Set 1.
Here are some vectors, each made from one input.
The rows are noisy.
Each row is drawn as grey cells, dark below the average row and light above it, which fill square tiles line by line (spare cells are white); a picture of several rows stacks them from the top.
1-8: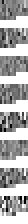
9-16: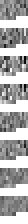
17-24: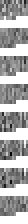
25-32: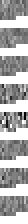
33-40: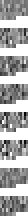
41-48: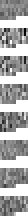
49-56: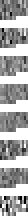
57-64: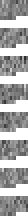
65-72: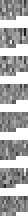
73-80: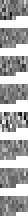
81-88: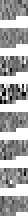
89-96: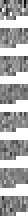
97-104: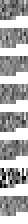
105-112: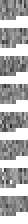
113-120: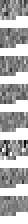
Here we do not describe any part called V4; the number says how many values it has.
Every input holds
one of 9 labels, together with either a point on a 7-point line, or a value of V4.
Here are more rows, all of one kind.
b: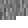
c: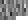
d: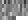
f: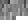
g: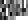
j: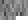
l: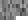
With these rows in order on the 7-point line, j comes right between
c and l.
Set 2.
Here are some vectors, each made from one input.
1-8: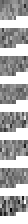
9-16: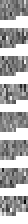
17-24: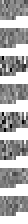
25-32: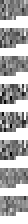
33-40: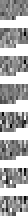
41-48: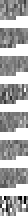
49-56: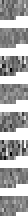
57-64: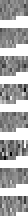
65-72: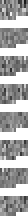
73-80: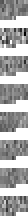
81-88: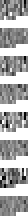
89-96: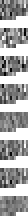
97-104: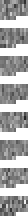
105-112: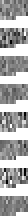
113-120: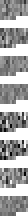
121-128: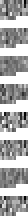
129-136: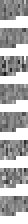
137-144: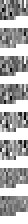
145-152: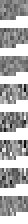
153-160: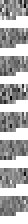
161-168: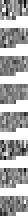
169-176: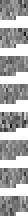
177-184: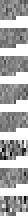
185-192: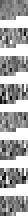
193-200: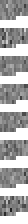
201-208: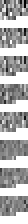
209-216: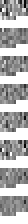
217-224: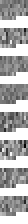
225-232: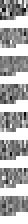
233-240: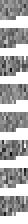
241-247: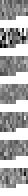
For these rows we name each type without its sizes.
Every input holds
a point on a line, together with either a label, or a point on a line.
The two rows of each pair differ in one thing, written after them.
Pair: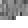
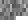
the label
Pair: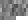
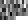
the place on the line
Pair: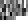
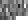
the place on the line
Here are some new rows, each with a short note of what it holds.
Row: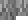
a label and a point on a line
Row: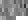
a point on each of two lines
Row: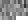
a point on each of two lines
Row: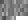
a point on each of two lines
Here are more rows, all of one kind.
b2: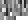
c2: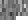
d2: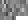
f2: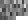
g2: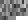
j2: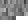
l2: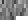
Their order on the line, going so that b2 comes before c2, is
j2, b2, g2, f2, d2, c2, l2.
